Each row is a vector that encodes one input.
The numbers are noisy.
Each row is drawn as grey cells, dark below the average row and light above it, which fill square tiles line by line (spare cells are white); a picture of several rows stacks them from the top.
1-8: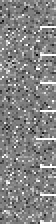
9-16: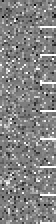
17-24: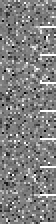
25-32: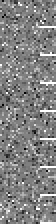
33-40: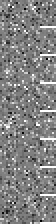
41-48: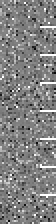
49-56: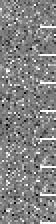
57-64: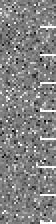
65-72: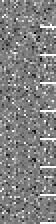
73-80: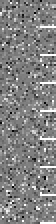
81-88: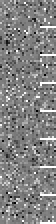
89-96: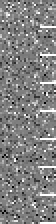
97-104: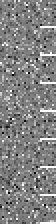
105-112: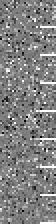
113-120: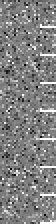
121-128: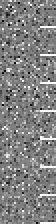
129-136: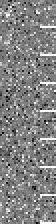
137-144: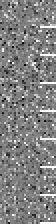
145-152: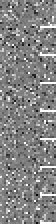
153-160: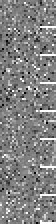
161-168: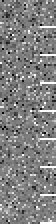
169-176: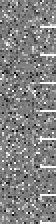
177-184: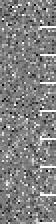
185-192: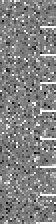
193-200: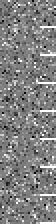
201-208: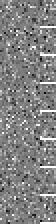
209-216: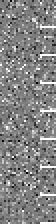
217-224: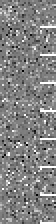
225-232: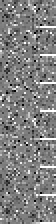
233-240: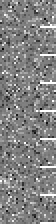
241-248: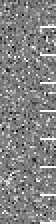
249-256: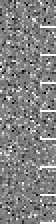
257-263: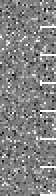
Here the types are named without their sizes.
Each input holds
five true/false values, together with either a fixed value, or a node of a tree.
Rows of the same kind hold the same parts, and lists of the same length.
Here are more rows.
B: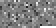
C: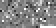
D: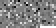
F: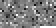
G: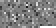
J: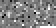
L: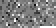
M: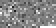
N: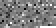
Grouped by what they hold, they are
B, C, G, M
D, F, J, L, N

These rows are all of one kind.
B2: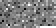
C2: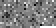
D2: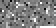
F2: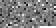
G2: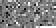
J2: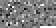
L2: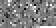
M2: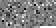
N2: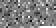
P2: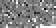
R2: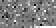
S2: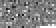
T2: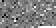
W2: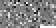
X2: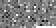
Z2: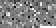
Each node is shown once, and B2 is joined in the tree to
J2 and N2.
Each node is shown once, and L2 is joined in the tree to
W2 and Z2.
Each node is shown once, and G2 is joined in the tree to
D2 and R2.
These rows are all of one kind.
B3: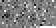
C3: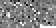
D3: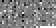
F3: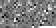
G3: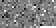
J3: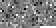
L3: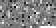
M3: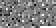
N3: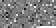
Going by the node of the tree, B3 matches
D3 and M3.
